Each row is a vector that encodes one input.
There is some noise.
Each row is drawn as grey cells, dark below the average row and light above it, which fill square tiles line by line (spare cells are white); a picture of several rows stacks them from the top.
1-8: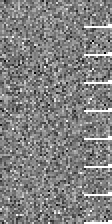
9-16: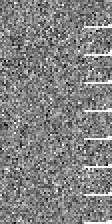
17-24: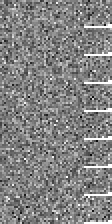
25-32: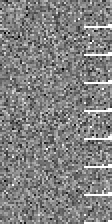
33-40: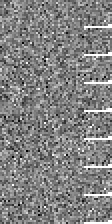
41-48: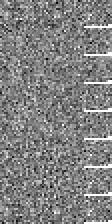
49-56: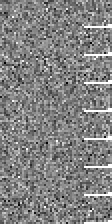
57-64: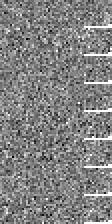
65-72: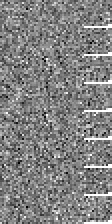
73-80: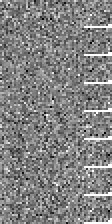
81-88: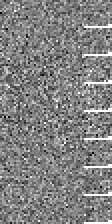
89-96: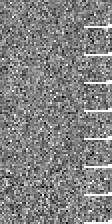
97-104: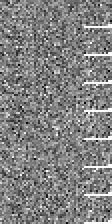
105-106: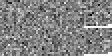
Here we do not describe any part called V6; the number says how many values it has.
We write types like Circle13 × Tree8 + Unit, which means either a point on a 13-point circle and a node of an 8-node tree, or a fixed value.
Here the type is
Label10 × Line5 + V6.
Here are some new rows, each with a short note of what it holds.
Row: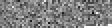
one of 10 labels and a point on a 5-point line
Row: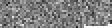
one of 10 labels and a point on a 5-point line
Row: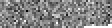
a value of V6
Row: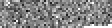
a value of V6
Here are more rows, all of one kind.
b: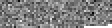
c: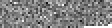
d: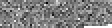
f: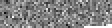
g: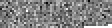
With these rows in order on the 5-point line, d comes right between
b and f.
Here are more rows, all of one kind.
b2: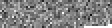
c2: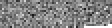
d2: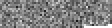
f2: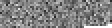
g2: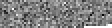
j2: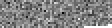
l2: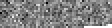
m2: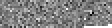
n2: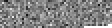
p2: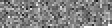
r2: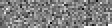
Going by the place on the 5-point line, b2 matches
f2, l2, n2 and p2.
